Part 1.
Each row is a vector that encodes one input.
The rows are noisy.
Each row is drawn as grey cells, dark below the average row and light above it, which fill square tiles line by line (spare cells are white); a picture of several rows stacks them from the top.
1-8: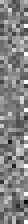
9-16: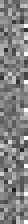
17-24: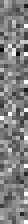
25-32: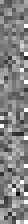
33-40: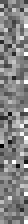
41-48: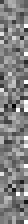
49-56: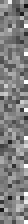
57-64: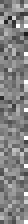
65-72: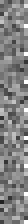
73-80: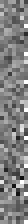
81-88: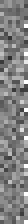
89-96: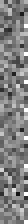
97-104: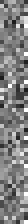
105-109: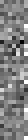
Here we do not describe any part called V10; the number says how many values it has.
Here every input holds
either a point on each of two 6-point lines, or a point on a 9-point line, or a value of V10.
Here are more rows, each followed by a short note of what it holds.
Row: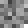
a value of V10
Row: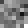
a point on a 9-point line
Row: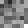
a value of V10
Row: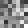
a point on each of two 6-point lines
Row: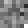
a point on a 9-point line
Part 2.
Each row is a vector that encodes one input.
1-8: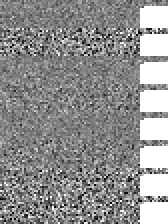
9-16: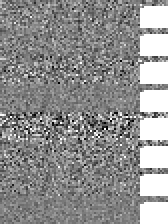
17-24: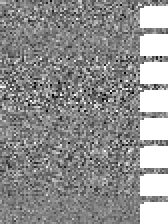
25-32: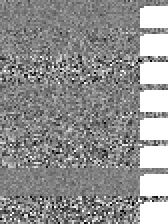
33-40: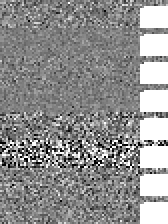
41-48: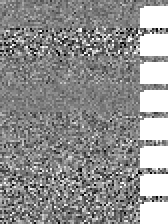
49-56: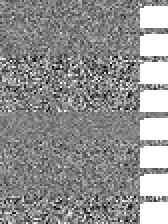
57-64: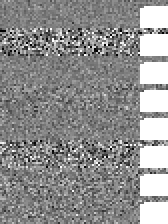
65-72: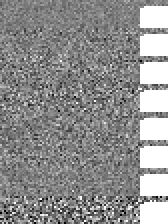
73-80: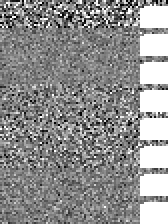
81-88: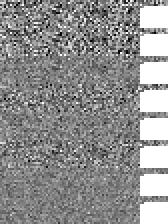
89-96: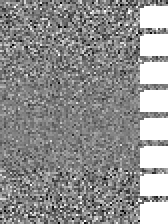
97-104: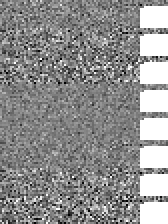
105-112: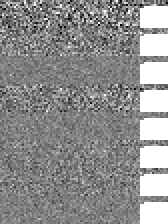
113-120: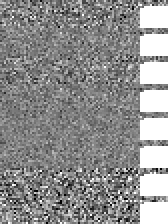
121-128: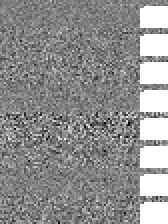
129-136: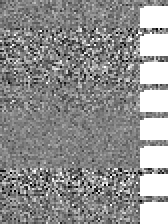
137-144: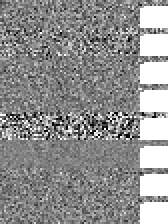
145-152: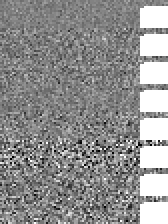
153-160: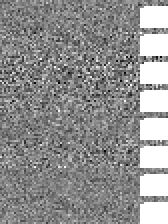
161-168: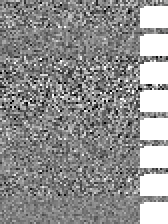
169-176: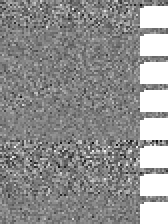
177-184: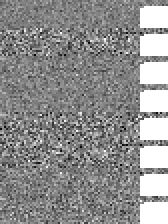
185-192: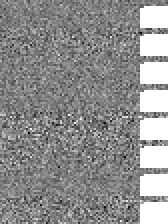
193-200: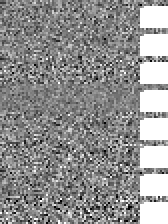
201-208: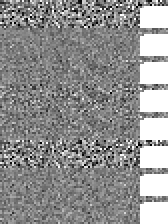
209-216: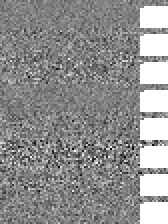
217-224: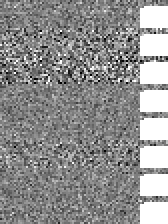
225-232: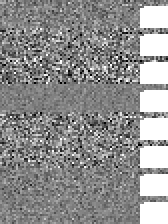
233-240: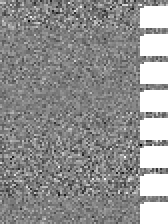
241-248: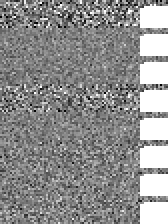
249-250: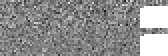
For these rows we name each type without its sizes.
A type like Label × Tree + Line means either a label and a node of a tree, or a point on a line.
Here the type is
List(Line) × (Tree + Unit).
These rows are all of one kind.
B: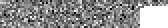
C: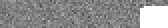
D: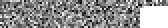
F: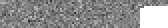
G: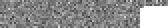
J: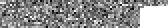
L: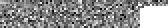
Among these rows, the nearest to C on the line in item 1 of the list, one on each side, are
D and F.
